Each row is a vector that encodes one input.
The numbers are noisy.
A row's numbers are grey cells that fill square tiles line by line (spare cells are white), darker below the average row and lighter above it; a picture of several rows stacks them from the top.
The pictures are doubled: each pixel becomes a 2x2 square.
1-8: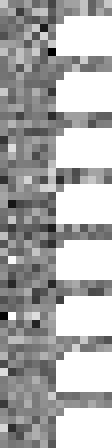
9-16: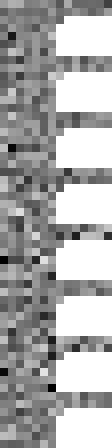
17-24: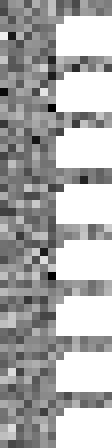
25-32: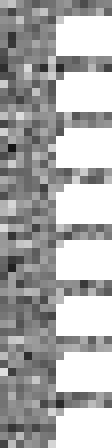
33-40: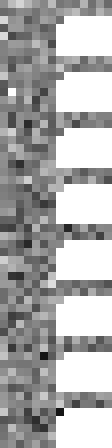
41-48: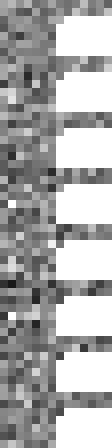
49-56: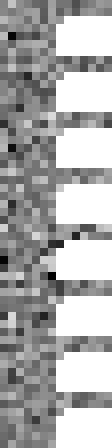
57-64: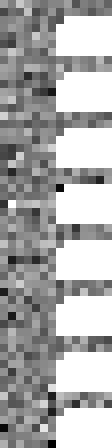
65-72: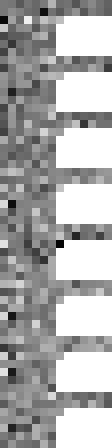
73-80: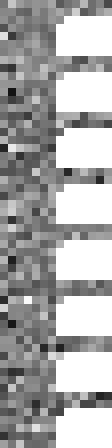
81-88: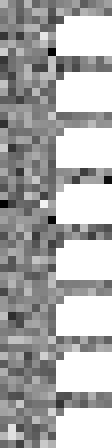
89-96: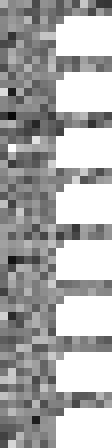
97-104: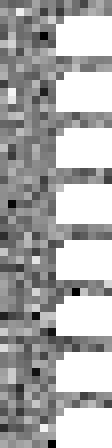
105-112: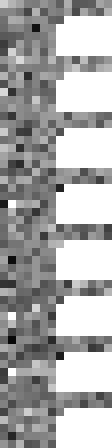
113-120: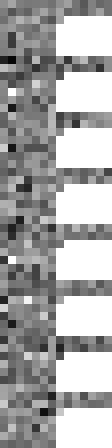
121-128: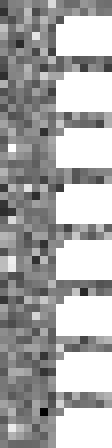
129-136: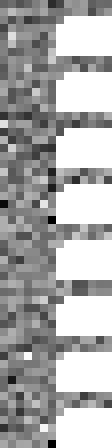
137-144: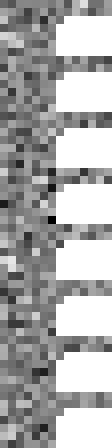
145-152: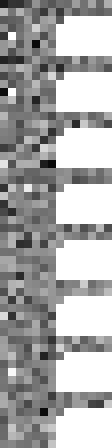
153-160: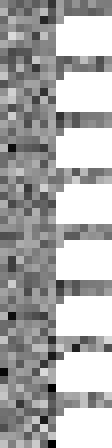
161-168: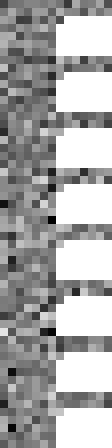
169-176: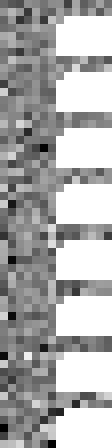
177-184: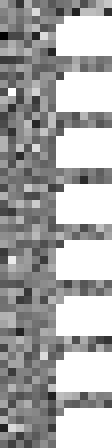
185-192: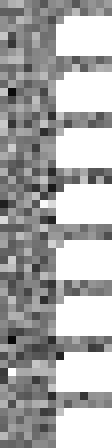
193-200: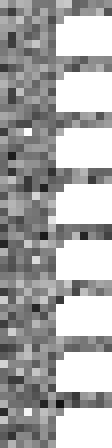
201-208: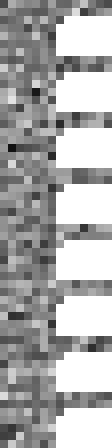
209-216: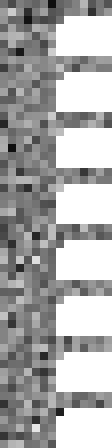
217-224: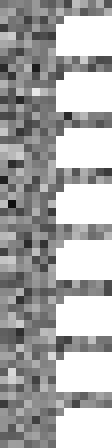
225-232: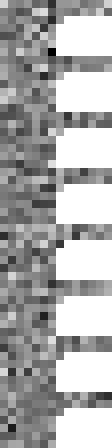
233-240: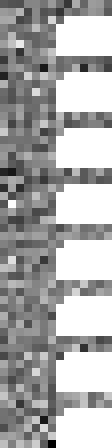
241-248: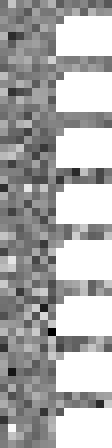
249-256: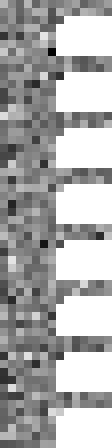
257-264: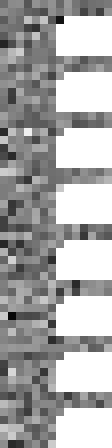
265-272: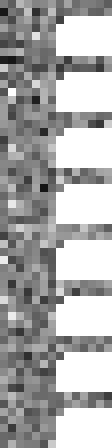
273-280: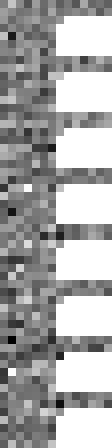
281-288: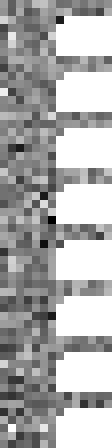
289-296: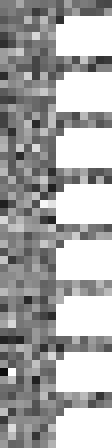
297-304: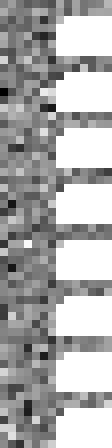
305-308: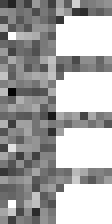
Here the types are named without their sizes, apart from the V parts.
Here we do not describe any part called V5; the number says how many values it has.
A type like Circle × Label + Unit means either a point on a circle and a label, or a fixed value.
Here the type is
Line × List(Circle + V5).
